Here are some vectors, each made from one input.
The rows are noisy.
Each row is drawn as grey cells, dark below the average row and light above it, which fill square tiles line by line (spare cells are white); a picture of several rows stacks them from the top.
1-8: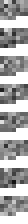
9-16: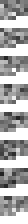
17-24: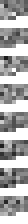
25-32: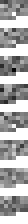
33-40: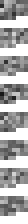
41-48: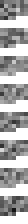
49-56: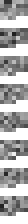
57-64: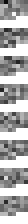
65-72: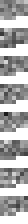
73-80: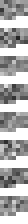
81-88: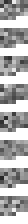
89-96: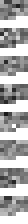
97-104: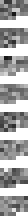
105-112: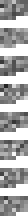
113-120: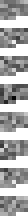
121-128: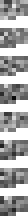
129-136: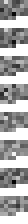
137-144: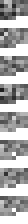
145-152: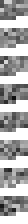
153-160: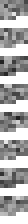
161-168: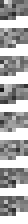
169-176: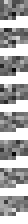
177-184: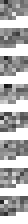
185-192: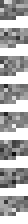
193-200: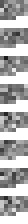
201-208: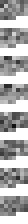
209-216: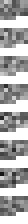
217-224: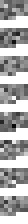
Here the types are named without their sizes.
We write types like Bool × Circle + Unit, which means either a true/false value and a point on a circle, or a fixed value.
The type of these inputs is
Bool × Circle × Circle.
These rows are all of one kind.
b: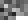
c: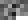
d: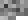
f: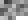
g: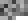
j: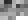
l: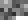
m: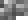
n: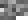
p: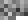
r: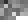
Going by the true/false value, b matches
f, j and r.
